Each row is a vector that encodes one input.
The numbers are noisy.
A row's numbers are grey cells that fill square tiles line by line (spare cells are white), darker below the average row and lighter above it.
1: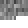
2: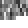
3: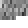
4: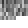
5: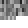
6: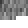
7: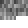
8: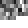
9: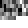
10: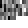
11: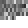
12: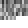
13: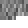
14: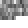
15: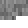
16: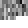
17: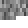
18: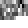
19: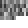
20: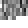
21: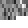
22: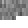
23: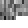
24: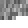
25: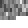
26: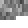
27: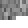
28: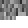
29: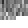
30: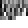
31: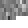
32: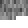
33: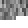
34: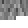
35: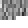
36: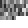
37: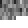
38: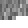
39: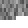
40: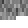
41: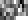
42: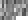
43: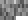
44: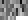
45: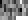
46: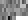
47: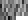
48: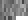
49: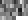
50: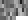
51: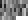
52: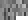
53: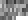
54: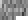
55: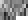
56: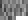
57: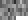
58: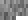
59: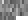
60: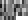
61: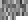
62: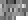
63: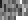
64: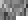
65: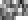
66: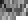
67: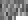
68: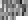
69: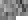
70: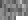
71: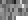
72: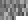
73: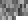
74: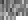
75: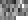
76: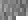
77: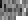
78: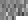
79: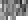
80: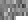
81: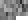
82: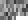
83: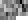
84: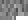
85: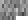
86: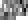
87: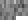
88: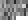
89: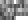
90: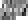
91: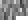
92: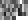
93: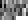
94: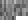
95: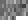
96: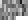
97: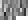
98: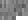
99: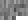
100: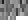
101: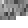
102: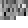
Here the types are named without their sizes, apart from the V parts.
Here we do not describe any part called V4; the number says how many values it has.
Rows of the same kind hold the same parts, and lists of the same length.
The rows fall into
4 kinds.
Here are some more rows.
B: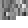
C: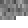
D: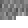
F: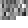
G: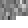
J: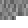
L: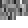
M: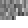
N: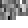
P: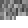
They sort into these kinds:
B, F, G, M, N
C, D, P
J
L

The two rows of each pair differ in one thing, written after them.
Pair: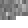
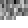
the place on the line
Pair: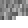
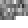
the true/false value
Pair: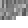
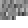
the true/false value
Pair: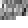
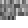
the place on the line
